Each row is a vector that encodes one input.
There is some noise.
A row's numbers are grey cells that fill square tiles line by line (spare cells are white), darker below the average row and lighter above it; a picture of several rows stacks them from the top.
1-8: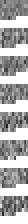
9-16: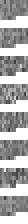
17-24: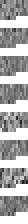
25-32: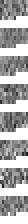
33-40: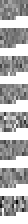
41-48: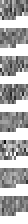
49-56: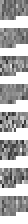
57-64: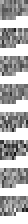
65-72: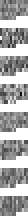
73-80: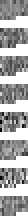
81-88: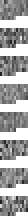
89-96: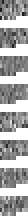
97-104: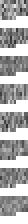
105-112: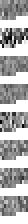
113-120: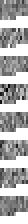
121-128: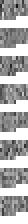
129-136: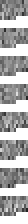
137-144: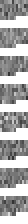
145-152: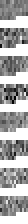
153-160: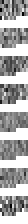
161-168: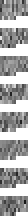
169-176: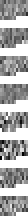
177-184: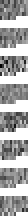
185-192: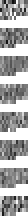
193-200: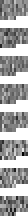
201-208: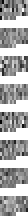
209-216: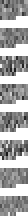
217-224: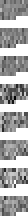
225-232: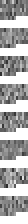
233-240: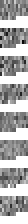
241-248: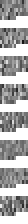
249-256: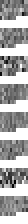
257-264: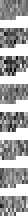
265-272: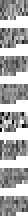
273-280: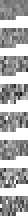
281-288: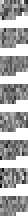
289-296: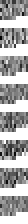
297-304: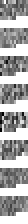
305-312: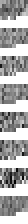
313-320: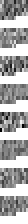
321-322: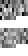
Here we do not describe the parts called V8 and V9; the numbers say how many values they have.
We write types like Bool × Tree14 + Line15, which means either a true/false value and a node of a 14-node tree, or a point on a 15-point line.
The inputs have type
((Bool × Bool × Bool × Bool + Line5) × Label7 + List2(V8)) × V9.
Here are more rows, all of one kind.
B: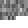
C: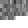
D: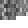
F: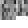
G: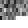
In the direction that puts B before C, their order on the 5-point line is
B, C, G, F, D.
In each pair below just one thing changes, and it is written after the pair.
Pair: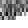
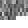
the label
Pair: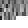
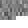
the place on the 5-point line
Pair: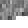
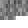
the place on the 5-point line
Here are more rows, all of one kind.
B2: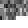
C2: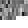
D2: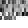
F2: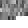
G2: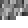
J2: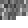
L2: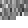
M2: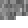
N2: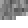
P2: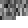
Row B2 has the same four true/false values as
F2, G2, J2 and L2.
